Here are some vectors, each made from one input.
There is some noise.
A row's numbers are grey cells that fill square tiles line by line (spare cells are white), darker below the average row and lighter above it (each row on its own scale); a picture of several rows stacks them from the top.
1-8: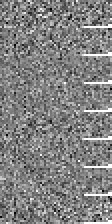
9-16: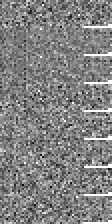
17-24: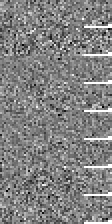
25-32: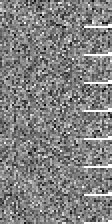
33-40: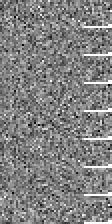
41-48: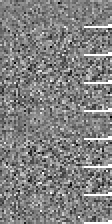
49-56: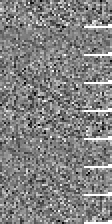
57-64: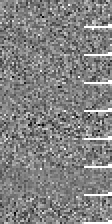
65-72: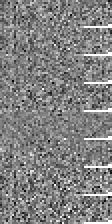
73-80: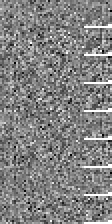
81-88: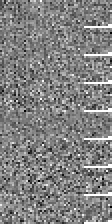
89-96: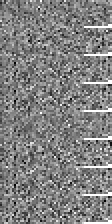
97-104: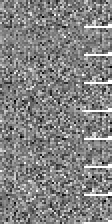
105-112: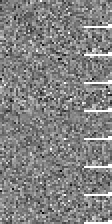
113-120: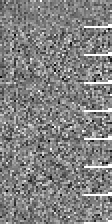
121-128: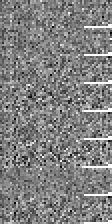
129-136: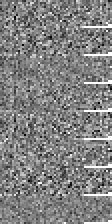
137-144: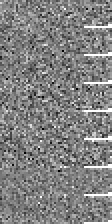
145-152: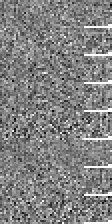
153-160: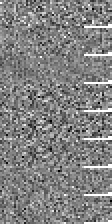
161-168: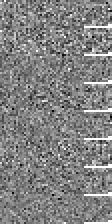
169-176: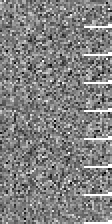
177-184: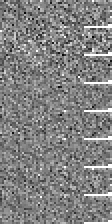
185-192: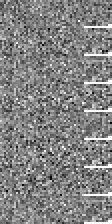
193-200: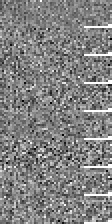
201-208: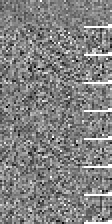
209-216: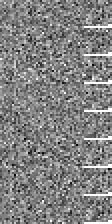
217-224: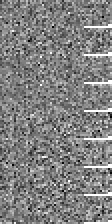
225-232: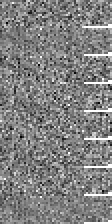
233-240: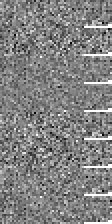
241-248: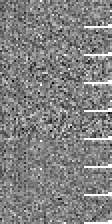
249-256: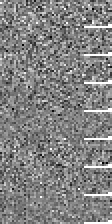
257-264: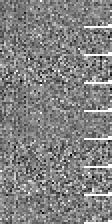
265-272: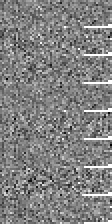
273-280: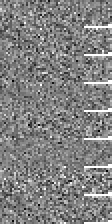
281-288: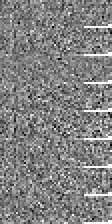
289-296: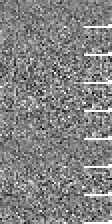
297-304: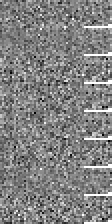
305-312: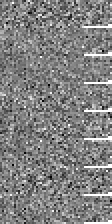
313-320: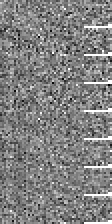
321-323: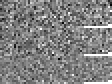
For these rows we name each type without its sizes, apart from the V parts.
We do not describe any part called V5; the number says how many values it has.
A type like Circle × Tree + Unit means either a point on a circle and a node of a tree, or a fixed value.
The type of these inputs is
Bool × Bool × Bool × Bool + (Tree + Unit) × V5.
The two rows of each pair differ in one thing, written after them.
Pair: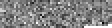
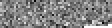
the node of the tree
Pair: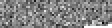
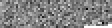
the value of V5
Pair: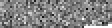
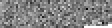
the value of V5
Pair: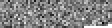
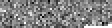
the node of the tree
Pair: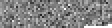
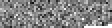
the value of V5
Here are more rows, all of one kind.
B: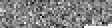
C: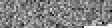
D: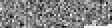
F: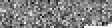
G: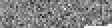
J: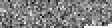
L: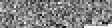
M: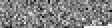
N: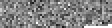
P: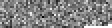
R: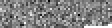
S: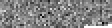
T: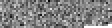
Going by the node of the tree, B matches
F, J, R and S.
